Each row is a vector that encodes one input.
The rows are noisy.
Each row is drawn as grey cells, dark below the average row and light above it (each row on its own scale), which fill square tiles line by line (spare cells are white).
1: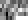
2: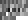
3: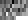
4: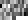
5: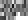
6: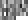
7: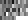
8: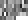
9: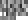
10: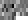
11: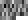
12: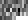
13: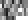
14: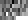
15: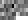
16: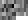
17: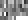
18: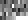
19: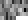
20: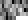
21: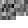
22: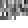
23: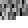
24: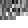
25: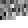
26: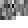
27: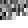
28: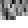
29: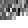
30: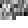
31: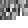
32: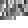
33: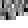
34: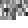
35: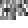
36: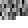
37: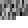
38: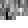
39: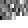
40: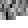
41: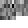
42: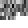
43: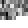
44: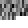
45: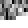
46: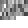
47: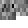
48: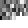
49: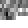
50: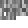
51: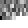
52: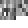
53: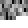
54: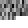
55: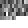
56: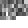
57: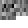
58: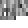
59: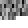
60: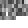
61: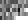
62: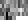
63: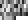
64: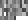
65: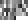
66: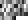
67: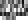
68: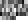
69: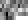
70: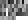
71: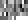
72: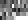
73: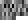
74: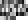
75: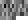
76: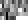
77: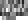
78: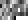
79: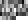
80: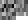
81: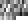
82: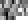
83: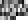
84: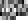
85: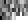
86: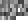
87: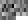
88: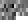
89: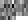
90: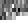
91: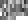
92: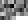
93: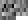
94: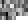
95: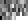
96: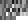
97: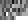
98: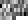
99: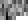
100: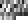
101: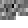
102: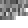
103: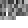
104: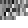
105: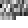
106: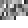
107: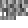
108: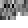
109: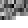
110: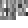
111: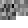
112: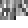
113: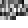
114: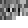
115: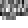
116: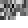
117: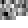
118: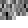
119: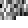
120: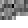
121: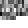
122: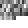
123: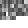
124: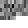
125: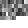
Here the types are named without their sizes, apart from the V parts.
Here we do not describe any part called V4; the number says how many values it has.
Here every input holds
a value of V4, together with either a point on a line, or four true/false values.
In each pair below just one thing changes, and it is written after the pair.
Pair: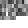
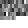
the place on the line
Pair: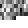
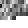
the place on the line
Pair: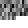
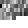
the value of V4
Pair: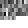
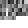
the place on the line
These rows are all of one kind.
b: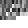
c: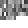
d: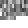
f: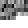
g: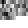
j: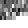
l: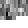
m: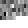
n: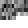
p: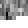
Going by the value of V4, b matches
j and m.
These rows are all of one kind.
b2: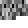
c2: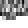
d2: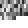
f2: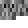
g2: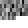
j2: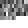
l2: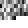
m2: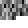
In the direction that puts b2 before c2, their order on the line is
f2, m2, b2, l2, d2, c2, g2, j2.
